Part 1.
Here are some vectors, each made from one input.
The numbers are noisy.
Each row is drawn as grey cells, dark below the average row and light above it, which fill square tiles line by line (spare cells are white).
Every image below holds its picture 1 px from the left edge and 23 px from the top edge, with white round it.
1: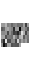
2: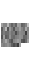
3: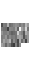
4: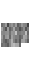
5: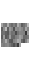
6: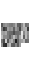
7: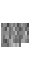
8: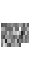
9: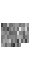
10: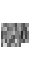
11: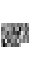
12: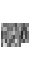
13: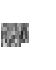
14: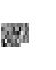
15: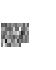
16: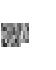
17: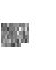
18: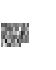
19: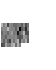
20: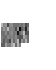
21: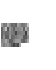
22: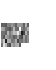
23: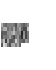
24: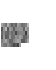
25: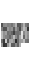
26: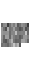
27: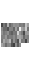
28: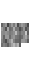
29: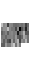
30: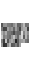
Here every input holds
three true/false values.
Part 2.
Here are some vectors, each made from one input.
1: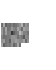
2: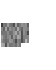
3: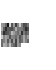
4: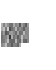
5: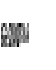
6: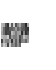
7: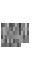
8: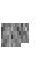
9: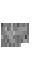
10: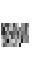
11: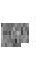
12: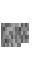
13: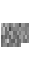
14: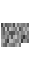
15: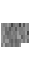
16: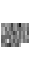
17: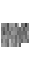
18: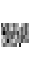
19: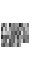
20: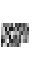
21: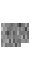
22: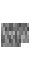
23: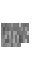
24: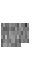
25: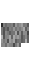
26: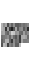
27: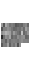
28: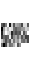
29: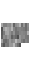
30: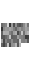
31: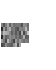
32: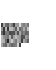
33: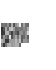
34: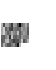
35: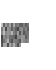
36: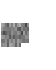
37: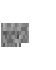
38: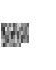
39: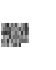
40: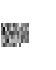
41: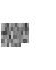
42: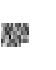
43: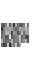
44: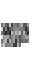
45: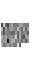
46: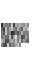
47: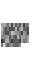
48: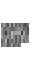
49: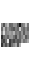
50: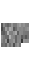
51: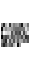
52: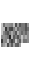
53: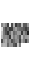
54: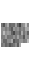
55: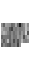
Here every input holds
a point on an 8-point circle.
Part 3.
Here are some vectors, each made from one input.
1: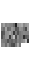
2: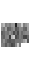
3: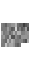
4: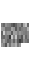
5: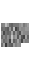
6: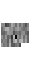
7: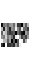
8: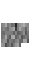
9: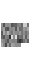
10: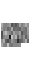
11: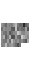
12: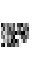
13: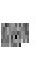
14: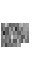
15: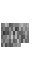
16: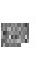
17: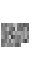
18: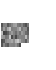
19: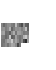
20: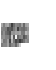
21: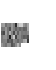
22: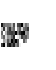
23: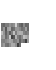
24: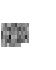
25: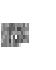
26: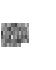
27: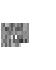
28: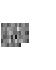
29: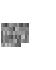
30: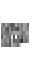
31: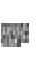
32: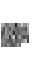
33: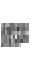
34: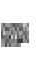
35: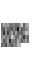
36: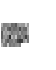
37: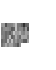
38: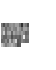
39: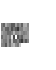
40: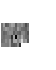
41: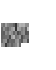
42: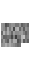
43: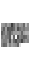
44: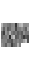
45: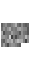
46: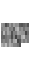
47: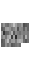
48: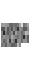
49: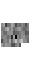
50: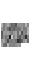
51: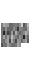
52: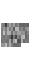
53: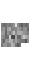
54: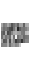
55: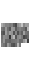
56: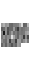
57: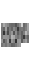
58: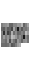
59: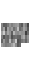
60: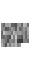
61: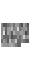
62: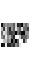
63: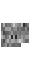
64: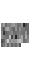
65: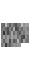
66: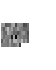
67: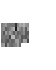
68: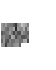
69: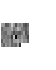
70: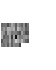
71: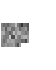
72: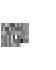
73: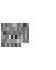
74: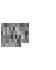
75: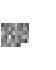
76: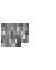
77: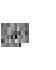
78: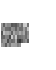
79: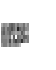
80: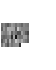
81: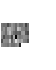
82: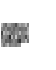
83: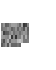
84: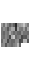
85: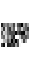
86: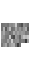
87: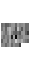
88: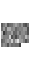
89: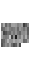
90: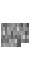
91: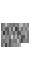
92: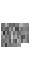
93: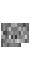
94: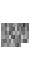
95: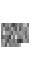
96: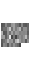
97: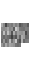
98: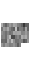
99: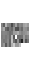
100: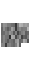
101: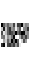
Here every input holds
either a fixed value, or four true/false values.
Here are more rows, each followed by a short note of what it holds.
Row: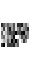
a fixed value
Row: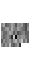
four true/false values
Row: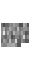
four true/false values
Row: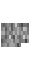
four true/false values
